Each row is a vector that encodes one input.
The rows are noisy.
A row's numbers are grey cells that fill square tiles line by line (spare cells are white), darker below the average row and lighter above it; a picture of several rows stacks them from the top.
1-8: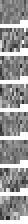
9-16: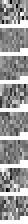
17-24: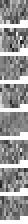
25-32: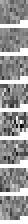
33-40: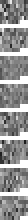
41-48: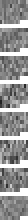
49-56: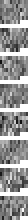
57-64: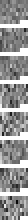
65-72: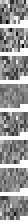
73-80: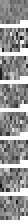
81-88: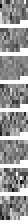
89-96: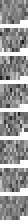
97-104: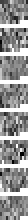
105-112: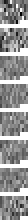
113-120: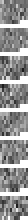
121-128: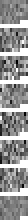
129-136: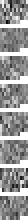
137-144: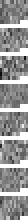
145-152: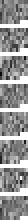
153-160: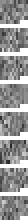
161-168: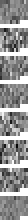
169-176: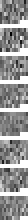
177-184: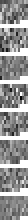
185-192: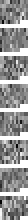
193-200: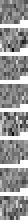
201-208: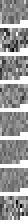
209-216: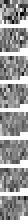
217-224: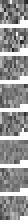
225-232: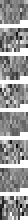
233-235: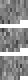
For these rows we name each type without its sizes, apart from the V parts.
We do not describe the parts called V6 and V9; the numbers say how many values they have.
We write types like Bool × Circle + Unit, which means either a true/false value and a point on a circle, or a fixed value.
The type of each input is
(Circle + V9) × Line + V6.
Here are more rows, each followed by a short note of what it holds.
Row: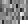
a point on a line and a value of V9
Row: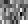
a value of V6
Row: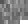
a point on a line and a value of V9
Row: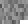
a point on a line and a value of V9
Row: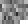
a point on a circle and a point on a line
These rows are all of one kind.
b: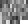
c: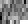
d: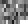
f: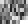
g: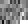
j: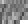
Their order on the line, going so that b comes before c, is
b, f, j, g, d, c.
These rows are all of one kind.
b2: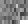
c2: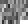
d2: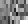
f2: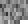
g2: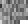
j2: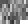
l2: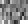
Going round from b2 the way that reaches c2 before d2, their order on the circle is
b2, l2, g2, j2, c2, f2, d2.
